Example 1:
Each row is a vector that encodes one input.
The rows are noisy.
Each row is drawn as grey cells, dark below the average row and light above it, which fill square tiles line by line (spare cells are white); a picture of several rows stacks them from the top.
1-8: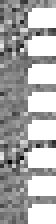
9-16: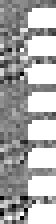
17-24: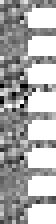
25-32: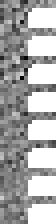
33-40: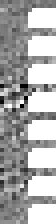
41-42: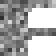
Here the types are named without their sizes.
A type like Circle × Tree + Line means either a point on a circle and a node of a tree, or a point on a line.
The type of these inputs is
Bool × Line.
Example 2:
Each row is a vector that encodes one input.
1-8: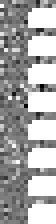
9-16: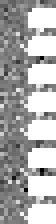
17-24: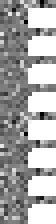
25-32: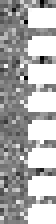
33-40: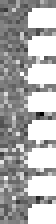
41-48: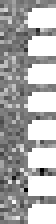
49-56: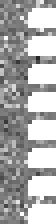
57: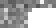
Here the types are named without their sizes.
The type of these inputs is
List(Line).
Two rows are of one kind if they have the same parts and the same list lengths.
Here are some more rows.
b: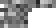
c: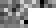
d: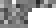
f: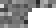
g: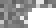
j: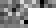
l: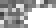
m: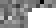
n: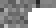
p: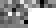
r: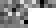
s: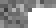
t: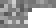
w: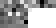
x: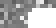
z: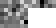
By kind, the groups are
b, d, f, m, n, s
c, j, p, r, w, z
g, l, t, x

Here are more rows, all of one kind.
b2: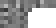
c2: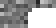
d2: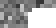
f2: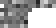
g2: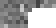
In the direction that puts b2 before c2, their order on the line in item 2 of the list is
b2, c2, f2, g2, d2.
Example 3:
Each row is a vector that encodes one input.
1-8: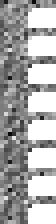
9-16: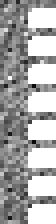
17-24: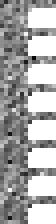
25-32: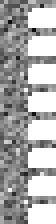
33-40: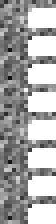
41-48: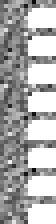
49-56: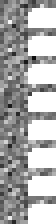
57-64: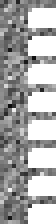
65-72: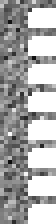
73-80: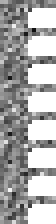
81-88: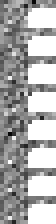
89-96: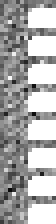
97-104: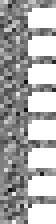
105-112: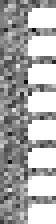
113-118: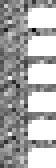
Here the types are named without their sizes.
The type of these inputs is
Bool × Bool × Bool + Tree.
